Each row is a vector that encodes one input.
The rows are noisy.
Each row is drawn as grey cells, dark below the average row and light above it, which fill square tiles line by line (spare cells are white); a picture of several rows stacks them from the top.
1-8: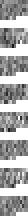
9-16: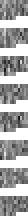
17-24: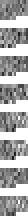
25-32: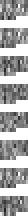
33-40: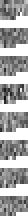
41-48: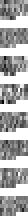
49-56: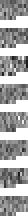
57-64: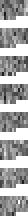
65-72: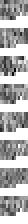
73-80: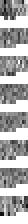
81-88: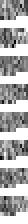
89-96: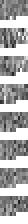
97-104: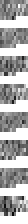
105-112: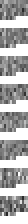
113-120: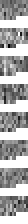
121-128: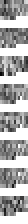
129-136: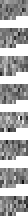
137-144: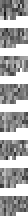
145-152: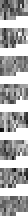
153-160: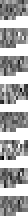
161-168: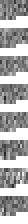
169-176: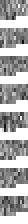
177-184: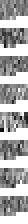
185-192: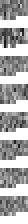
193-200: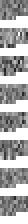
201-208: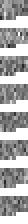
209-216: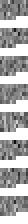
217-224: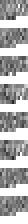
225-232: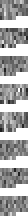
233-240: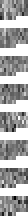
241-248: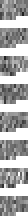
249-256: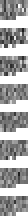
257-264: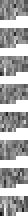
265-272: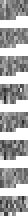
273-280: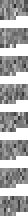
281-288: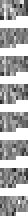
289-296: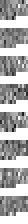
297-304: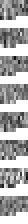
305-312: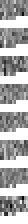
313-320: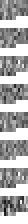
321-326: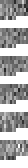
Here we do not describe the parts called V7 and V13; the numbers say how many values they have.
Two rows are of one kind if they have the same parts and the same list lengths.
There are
4 kinds of row.
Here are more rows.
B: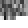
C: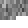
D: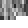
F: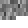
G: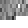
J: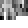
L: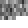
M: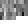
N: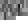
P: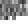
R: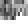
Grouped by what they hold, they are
B, F, N
C, J, P
D, L, M
G, R

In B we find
a value of V13.
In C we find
a point on each of two 4-point lines and a true/false value.
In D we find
a true/false value and a value of V7.
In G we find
a point on a 10-point line.
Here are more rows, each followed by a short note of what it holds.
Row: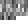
a point on a 10-point line
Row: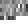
a point on a 10-point line
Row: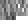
a point on a 10-point line
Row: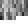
a true/false value and a value of V7
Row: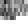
a point on a 10-point line
